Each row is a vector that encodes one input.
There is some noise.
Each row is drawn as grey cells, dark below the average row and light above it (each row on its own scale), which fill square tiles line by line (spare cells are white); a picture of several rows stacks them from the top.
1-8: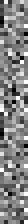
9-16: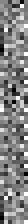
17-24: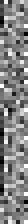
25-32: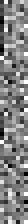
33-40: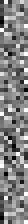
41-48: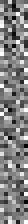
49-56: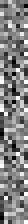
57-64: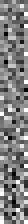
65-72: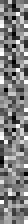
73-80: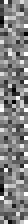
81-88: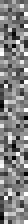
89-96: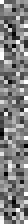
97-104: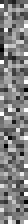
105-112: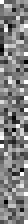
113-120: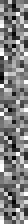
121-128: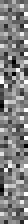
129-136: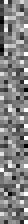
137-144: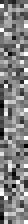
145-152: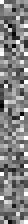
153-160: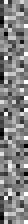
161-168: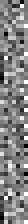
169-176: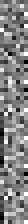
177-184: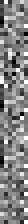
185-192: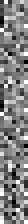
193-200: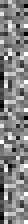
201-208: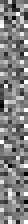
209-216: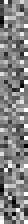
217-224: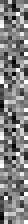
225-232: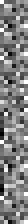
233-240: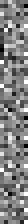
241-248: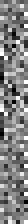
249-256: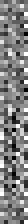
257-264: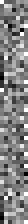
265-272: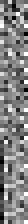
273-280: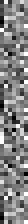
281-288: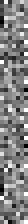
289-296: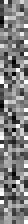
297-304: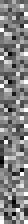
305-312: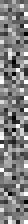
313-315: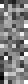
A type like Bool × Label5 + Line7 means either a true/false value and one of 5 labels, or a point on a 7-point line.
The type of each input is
Label8.
